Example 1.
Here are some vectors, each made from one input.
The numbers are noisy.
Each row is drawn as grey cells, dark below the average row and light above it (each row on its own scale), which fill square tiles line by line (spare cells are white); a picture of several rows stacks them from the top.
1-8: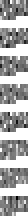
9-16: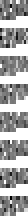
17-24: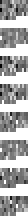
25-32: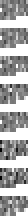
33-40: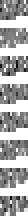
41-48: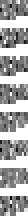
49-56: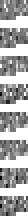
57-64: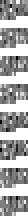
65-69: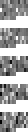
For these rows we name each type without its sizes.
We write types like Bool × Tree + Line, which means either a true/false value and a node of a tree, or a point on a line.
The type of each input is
List(Line).
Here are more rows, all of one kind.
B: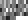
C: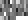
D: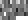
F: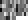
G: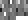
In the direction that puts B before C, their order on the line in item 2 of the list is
B, C, D, G, F.
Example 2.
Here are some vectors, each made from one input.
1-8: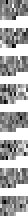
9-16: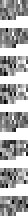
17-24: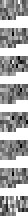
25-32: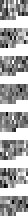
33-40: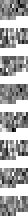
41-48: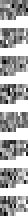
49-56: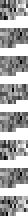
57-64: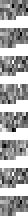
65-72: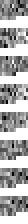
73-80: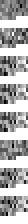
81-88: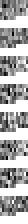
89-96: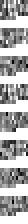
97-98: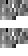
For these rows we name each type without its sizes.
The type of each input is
Circle + Line.
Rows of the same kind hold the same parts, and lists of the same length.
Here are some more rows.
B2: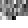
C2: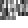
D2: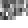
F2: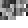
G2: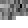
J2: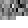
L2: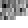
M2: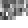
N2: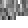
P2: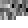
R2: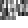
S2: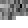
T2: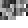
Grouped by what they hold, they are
B2, C2, G2, J2, N2, P2, R2, S2
D2, F2, L2, M2, T2

